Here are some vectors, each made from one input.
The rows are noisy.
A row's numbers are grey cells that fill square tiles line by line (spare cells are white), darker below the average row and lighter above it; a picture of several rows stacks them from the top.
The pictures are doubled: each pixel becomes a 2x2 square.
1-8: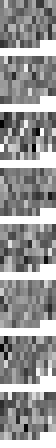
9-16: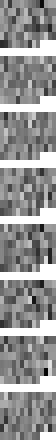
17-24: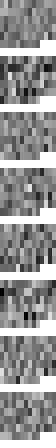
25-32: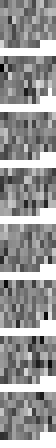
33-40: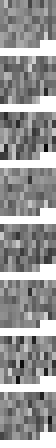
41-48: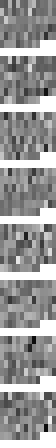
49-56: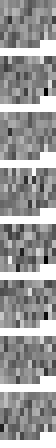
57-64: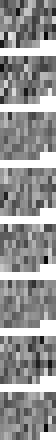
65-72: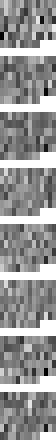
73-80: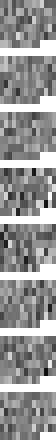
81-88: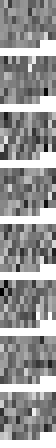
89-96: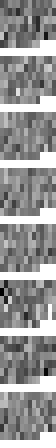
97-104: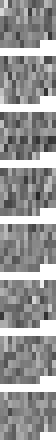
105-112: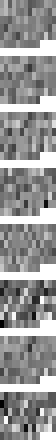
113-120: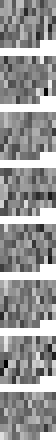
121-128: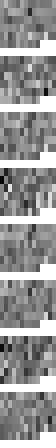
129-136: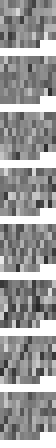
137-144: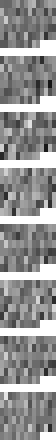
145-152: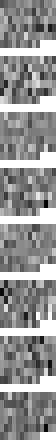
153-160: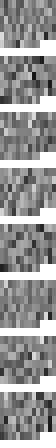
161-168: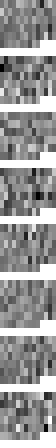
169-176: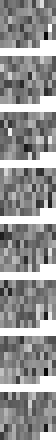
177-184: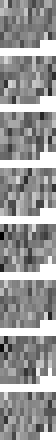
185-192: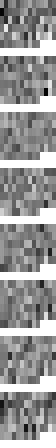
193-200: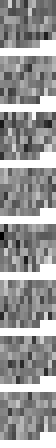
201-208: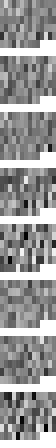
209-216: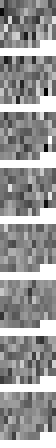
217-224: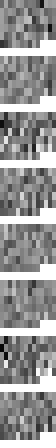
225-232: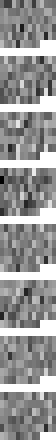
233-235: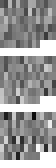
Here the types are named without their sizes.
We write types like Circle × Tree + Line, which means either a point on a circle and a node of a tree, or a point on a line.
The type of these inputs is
(Bool × Bool × Bool × Bool + Line × Line × Line) × Line.
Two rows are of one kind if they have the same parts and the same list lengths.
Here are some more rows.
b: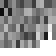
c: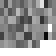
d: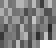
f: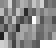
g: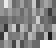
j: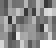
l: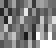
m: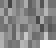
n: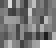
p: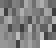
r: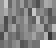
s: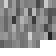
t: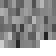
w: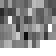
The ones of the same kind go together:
b, c, f, g, j, l, m, p, r, s, t, w
d, n

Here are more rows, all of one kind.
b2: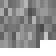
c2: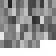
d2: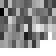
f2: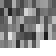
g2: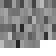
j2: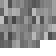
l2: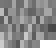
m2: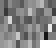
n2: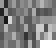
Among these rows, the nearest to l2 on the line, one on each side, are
b2 and g2.
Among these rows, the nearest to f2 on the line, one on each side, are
d2 and m2.
